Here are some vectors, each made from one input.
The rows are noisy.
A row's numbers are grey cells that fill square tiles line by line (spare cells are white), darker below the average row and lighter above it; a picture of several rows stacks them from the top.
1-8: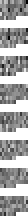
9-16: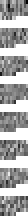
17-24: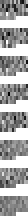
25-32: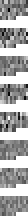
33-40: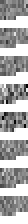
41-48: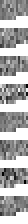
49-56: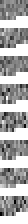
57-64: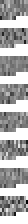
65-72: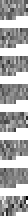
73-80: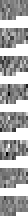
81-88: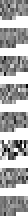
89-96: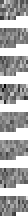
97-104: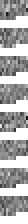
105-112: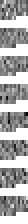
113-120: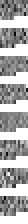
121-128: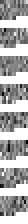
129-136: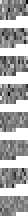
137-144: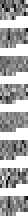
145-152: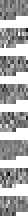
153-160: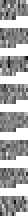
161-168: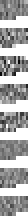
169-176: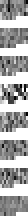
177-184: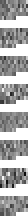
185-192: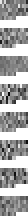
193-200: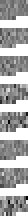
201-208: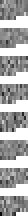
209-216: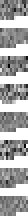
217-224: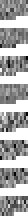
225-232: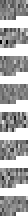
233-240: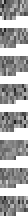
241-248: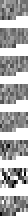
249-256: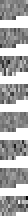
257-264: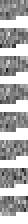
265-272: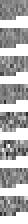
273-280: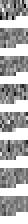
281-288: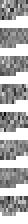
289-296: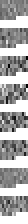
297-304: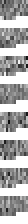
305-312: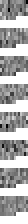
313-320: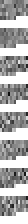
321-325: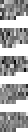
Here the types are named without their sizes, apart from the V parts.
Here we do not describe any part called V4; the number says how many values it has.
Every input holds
either a point on each of two circles, a true/false value and a value of V4, or a fixed value.
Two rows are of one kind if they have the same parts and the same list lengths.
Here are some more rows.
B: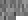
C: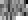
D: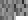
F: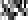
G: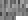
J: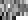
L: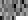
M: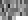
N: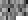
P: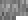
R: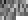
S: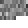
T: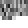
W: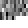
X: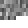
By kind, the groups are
B, C, D, G, J, L, M, N, P, R, S, T, W, X
F

